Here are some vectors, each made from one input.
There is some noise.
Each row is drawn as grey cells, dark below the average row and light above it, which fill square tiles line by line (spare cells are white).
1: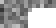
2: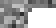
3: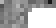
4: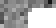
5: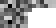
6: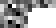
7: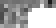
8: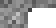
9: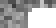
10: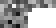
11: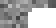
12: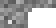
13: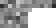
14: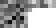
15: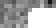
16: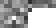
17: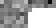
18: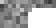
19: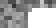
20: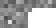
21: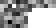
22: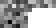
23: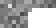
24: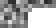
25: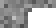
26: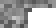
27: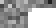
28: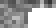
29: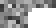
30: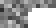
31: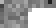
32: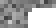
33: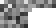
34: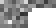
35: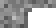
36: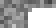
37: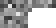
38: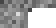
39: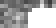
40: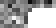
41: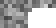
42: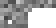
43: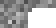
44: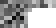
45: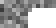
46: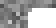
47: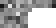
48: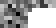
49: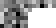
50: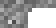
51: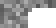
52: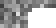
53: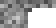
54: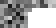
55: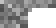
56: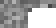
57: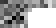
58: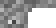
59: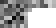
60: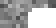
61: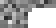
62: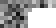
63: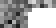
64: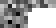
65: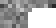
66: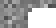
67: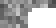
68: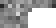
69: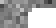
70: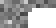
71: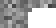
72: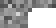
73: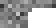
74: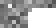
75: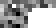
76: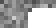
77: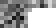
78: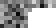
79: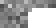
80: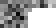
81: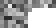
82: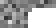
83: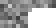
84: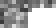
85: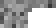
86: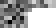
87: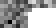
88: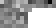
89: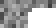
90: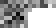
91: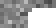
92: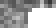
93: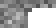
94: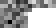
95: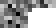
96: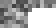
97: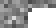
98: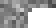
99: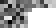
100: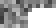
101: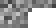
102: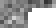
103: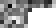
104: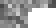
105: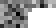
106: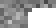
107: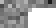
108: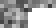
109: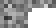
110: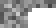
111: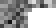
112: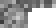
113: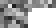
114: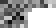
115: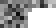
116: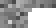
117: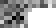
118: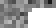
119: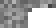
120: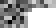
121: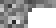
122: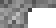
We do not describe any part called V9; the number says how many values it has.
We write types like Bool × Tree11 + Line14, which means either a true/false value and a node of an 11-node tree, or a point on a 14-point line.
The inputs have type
Line7 + (Tree7 + Unit) × V9.
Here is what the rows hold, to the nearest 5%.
About 25% of them hold a point on a 7-point line. The rest hold a value of V9, together with either a fixed value, or a node of a 7-node tree.
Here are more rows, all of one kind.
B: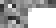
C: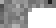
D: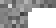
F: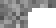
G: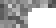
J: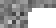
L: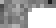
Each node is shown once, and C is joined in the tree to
G and L.
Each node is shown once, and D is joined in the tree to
B.
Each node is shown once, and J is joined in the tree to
F.
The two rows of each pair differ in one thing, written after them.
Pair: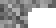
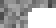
the node of the tree
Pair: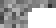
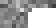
the node of the tree
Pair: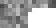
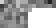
the value of V9
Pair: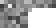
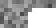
the node of the tree
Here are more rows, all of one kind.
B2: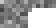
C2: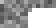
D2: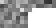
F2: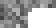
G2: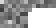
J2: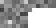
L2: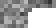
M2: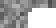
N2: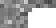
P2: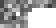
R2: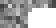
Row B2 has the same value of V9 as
C2, D2 and G2.
